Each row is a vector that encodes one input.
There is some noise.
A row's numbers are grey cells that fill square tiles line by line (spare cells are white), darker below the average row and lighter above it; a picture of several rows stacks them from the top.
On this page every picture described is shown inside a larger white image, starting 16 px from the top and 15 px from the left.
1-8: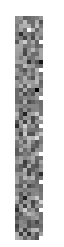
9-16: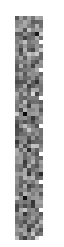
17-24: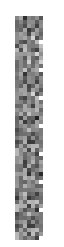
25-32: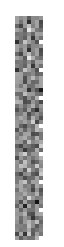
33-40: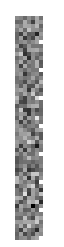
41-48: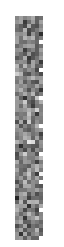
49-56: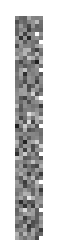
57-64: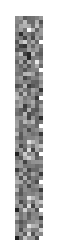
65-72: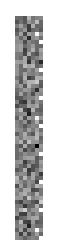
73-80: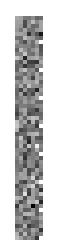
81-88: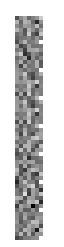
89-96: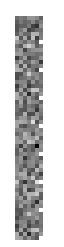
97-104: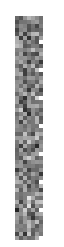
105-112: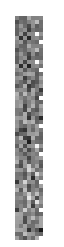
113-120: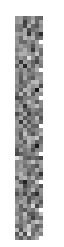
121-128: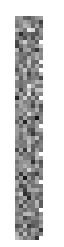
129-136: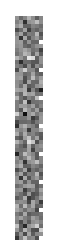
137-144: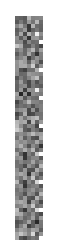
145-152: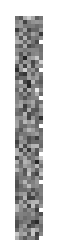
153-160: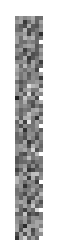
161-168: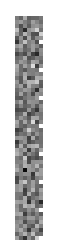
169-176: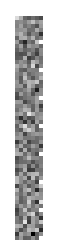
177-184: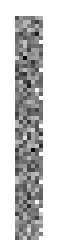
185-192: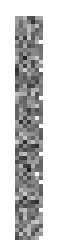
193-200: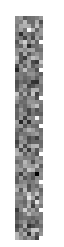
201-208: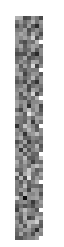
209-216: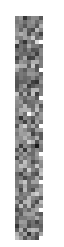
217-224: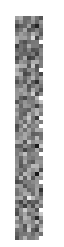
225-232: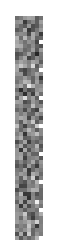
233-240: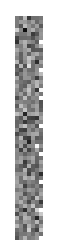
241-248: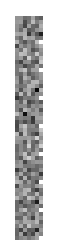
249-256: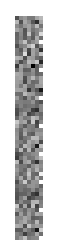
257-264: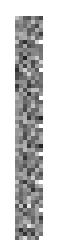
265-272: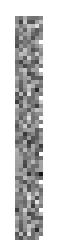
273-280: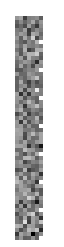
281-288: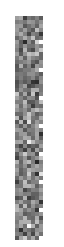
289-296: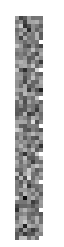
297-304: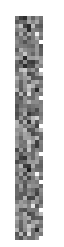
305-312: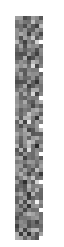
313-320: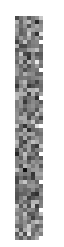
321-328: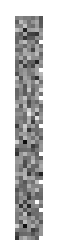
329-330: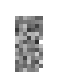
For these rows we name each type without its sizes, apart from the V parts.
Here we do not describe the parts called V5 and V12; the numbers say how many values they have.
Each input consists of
either a value of V5 and a value of V12, or a list of points on a line.
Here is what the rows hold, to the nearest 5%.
About 45% of them hold a value of V5 and a value of V12. The rest are lists of points on a line.
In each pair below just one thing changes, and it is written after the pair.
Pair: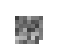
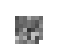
the place on the line in item 2 of the list
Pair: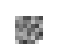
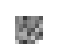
the place on the line in item 2 of the list
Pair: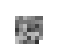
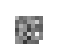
the place on the line in item 1 of the list
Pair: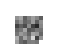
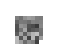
the place on the line in item 1 of the list
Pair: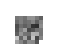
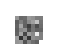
the place on the line in item 1 of the list
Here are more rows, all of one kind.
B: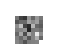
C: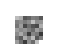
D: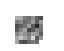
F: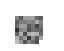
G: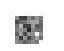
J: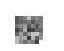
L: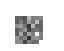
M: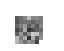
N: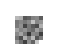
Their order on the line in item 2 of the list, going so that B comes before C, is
L, B, J, M, G, N, C, F, D.
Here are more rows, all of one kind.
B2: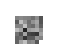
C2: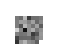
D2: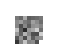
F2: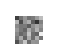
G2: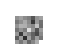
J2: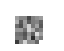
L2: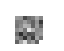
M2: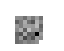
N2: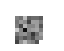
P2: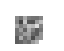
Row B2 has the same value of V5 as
C2, D2 and N2.
